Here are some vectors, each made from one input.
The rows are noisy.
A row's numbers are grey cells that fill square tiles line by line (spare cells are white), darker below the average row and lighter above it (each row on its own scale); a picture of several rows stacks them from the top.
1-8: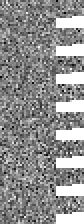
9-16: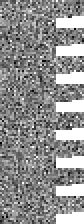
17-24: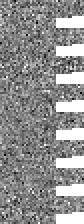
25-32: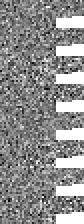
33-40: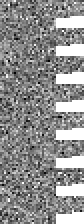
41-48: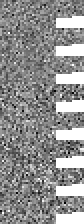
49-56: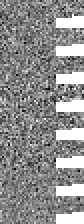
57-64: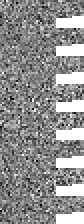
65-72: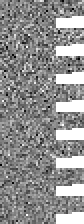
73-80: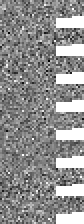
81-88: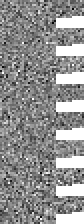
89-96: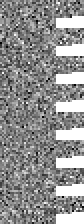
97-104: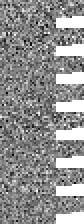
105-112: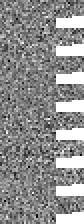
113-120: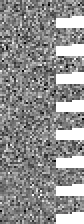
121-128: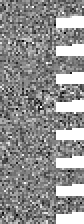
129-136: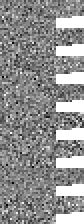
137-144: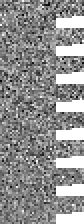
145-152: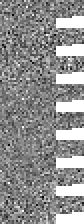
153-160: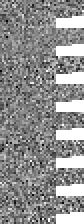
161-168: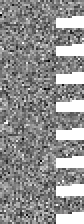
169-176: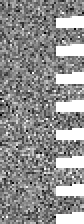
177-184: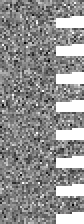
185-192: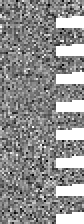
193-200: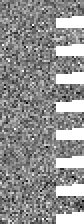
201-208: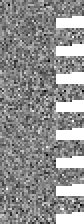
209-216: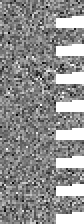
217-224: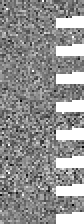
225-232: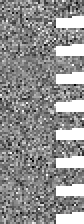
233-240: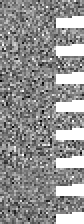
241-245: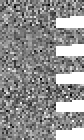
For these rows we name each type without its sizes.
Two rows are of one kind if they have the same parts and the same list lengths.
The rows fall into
2 kinds.
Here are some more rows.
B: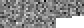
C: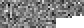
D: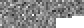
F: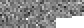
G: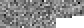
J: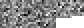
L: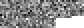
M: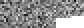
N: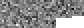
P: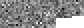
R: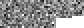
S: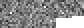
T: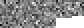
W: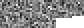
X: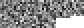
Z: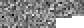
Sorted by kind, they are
B, C, D, N, S, W, X, Z
F, G, J, L, M, P, R, T

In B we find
a point on a line and three true/false values.
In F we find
a label and a point on a line.
